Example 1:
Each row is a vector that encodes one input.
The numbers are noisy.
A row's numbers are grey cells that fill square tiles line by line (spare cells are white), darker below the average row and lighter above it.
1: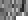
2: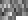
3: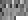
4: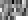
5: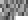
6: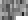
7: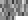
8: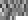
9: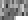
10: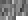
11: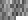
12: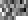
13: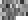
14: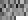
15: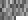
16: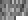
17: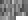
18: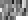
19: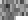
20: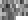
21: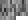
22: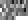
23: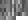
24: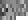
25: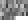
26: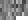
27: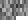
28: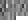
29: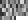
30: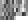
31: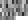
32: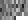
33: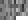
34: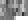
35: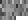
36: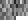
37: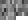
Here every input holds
either a point on a 4-point line, or a point on a 5-point line.
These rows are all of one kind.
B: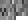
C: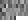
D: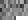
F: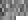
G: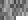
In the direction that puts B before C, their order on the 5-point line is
B, F, C, D, G.
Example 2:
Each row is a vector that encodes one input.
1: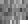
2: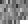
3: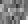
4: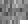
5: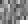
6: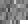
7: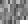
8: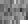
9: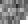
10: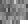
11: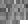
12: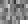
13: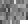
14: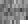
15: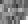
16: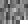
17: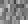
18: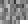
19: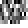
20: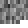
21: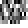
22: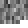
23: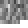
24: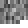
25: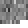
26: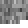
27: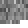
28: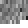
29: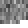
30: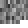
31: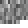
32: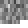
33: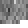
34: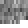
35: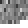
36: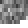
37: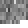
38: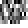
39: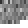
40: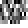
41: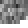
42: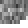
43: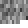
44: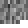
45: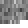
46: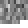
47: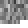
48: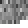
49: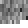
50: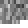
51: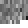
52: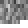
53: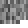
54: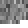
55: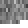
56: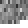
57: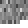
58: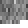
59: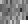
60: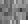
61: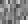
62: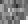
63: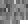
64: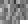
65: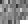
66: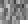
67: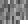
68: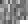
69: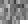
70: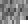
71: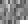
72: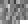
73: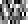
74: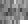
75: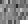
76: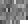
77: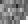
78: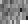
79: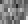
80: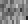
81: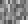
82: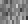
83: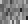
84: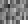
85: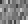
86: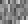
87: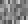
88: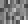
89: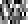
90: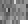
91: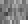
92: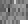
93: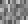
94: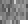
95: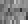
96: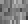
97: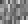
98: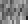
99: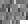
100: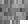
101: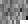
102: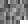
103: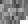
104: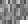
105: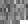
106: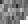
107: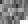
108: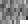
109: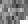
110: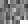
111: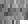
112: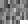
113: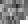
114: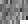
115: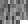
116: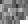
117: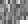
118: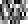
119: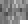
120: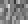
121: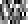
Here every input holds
a list of up to two points on a 4-point line.
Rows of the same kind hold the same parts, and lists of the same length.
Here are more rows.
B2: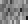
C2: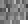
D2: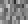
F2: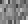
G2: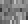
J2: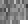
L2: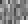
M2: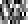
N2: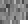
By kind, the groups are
B2, C2, G2, J2, N2
D2, F2, L2
M2

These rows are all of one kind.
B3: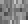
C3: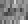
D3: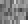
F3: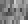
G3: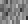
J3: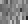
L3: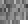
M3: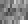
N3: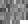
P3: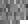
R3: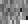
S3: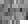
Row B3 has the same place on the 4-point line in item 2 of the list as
J3 and N3.
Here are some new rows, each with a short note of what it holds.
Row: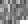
a list of one item
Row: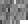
a list of two items
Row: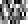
the empty list
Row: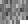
a list of two items
